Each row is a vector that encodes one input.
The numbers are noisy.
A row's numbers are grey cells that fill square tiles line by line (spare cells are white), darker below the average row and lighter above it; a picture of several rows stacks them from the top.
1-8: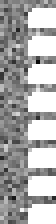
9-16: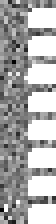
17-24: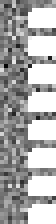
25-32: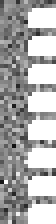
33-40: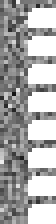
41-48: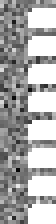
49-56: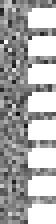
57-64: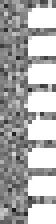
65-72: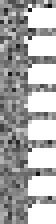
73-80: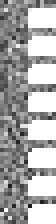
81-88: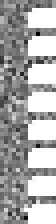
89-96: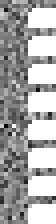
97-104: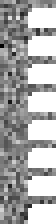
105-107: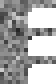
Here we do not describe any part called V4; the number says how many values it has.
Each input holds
a list of up to three items, each a point on a 6-point circle and a value of V4.
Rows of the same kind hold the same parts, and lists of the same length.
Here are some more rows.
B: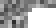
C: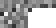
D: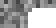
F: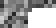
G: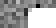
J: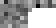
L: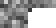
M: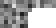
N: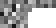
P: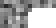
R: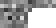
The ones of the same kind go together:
B, M, P
C, N
D, G, J, R
F, L

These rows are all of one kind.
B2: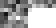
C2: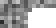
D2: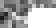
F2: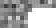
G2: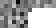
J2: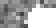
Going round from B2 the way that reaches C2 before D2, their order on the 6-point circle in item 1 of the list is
B2, J2, F2, C2, D2, G2.
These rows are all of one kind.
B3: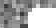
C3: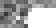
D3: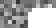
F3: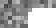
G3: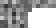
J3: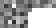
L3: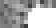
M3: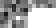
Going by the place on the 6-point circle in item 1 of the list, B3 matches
C3 and L3.
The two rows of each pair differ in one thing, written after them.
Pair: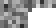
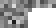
the place on the 6-point circle in item 1 of the list
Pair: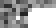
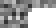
the value of V4 in item 1 of the list
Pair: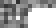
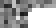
the value of V4 in item 1 of the list
